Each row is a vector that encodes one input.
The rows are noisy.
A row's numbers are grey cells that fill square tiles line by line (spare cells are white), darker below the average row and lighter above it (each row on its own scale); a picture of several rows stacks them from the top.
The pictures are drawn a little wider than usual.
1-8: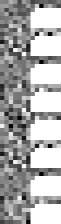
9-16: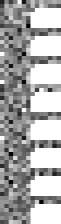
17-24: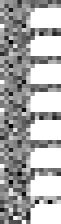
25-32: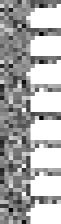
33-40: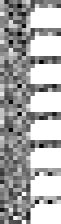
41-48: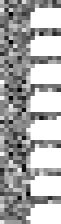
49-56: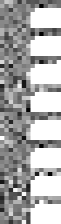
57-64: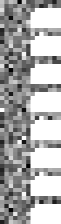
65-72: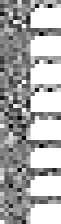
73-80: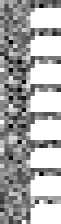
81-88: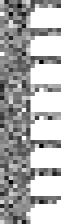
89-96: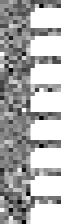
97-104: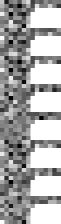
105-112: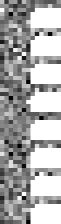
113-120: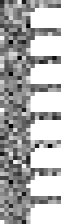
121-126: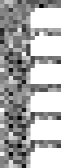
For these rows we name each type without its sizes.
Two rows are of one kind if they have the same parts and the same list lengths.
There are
3 kinds of row.
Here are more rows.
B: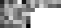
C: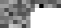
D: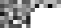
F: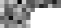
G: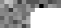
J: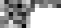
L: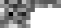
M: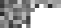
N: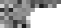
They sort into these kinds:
B, D, M
C, G
F, J, L, N

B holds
a point on a line.
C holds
a true/false value.
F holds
a point on a circle and a true/false value.
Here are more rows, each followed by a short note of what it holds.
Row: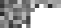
a point on a line
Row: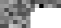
a true/false value
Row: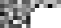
a point on a line
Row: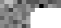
a true/false value
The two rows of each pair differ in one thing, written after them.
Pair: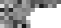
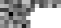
the true/false value
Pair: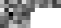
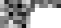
the place on the circle
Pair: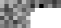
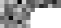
the place on the circle
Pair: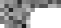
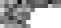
the place on the circle
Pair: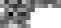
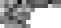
the true/false value
